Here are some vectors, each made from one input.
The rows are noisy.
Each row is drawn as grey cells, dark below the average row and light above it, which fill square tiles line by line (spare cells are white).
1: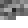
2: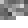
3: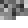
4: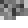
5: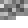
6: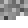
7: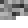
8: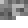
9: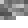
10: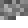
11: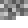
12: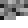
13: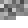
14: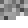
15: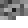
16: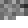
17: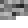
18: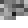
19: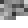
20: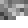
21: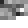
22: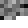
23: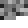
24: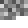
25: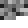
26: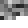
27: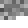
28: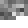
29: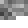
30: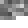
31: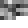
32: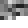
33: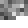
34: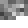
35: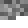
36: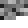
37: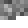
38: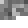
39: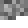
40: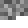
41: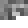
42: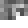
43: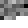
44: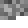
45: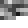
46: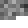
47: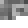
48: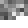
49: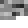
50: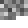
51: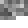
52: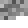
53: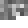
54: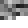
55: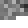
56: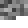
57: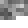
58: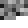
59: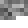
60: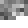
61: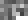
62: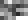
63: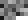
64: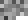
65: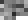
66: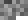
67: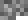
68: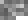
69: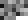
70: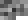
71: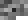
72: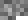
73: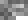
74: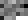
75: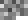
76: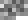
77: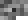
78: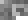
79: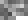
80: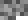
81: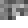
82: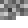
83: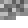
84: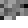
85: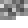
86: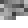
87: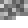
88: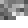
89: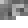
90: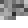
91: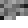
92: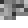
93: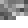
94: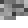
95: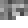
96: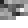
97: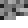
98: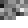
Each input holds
a true/false value, together with either a point on a 4-point line, or a point on a 6-point line.
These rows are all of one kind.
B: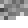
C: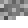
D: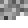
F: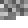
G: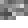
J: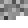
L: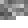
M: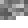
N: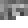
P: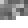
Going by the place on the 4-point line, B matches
C, G, L and M.
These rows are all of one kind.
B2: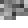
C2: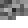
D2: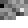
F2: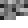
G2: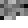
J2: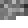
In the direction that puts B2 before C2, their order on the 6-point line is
D2, F2, G2, J2, B2, C2.
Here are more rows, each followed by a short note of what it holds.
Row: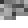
a point on a 6-point line and a true/false value
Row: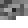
a point on a 6-point line and a true/false value
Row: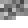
a point on a 4-point line and a true/false value
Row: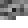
a point on a 6-point line and a true/false value
